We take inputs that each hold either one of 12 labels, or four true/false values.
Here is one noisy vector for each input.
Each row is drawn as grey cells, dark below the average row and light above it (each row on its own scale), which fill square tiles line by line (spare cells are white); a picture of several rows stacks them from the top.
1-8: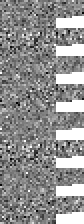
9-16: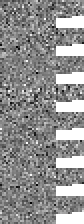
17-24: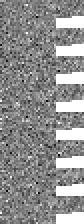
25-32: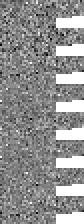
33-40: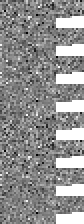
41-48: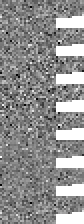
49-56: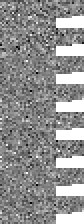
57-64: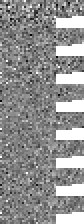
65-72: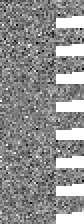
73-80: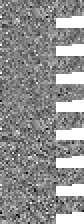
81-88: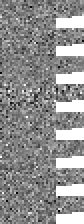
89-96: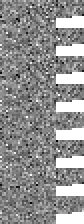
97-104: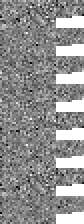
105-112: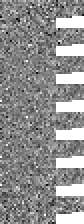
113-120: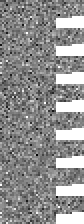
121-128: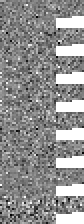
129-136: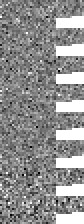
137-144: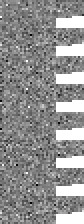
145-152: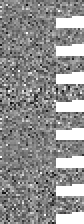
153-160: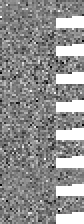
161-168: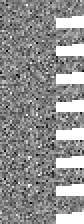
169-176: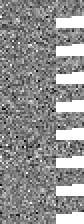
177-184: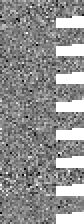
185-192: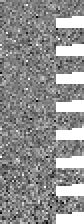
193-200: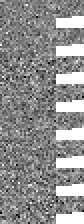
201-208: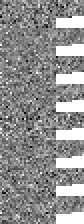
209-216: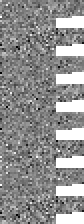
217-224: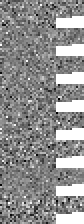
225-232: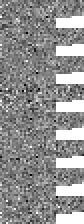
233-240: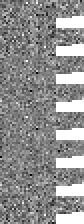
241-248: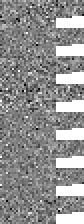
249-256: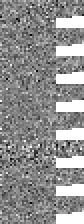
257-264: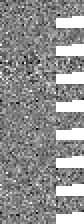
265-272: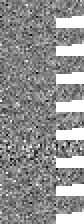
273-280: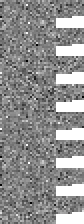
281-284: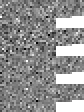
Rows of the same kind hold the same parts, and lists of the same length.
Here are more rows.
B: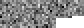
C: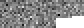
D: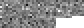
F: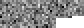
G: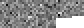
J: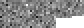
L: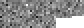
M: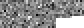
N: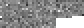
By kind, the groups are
B, D, F, J, L, N
C, G, M

